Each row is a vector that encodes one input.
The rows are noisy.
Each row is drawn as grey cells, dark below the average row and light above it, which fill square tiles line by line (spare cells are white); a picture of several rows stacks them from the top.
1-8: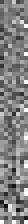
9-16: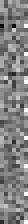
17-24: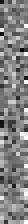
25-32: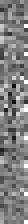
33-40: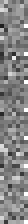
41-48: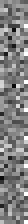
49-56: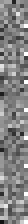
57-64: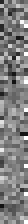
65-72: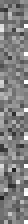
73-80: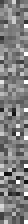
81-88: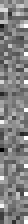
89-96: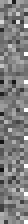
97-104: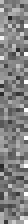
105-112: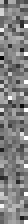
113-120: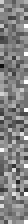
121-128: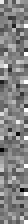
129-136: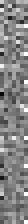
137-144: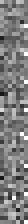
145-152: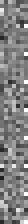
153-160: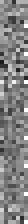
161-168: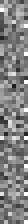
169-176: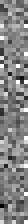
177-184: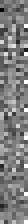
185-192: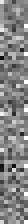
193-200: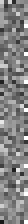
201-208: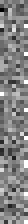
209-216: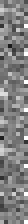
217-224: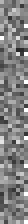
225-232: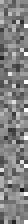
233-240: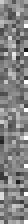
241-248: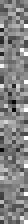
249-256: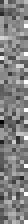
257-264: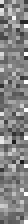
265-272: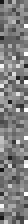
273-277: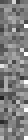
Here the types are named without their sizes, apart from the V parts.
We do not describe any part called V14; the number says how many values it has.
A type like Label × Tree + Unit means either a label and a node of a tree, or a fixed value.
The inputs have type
Bool × (Line × (Tree + Unit) + V14).
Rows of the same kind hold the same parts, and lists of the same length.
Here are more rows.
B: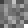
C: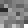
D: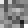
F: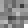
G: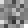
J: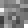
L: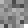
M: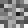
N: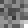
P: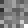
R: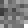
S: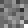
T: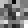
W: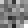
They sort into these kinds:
B, M, N, R
C, P, S
D, F, G, J, L, T, W

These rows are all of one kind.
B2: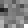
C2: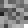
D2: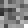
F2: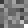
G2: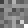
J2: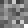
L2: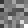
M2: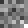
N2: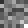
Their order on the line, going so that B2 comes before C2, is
J2, F2, M2, N2, L2, G2, B2, D2, C2.
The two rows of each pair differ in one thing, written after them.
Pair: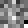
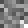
the node of the tree
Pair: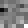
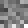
the node of the tree
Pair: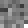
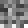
the place on the line
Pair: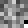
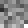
the true/false value
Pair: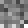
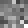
the true/false value
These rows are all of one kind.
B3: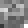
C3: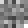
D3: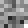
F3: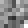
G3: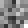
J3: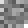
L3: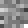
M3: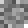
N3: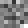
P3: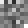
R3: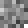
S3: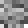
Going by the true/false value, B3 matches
L3 and R3.
